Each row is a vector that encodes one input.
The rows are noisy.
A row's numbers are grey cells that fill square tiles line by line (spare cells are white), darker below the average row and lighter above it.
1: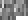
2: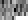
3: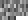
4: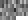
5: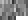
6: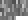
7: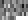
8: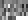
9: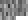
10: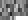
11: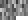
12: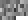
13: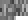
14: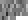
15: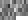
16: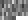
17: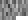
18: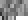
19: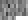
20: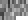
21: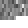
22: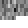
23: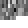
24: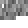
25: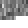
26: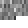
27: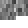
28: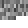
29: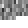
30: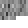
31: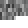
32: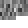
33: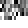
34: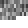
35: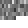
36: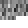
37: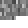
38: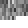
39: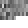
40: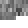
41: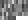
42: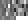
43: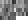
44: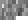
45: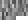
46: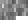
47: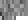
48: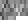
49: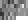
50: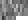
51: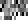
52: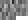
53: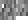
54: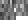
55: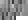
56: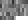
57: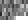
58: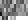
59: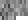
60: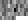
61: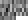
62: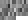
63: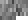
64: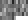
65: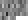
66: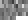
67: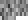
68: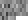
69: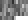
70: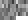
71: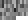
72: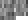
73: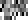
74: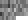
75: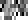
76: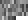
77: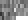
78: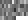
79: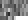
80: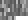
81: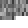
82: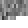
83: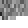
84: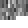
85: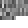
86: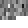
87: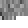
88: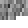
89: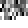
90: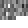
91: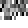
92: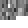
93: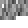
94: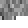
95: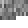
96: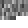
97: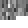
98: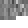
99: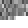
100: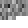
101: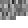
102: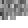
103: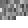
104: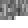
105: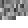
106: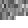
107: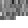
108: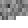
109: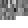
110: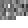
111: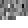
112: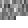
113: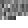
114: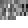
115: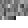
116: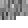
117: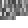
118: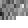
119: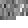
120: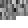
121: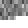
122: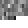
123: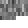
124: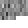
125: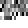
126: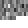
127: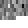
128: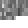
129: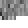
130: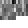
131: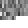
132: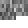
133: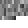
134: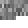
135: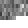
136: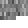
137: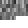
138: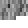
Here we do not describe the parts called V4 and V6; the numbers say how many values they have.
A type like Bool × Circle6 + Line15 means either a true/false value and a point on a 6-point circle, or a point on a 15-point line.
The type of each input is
Bool × (Tree7 × V6 + V4) + Unit.
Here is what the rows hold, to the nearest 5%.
About 5% of them hold a fixed value. The rest hold a true/false value, together with either a node of a 7-node tree and a value of V6, or a value of V4.
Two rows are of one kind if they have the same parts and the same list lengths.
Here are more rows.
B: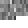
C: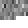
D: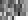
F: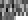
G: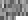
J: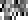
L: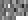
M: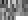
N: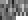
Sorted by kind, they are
B, C, D, F, G, N
J
L, M

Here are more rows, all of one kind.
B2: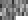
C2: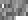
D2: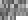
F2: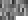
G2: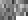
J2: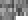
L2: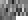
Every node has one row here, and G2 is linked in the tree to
C2 and D2.
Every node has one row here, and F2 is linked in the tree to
B2 and C2.
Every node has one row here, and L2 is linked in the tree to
J2.
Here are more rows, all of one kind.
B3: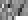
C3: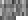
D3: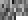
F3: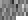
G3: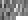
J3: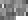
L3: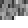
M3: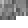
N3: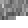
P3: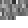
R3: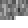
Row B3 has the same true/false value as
G3, J3 and L3.
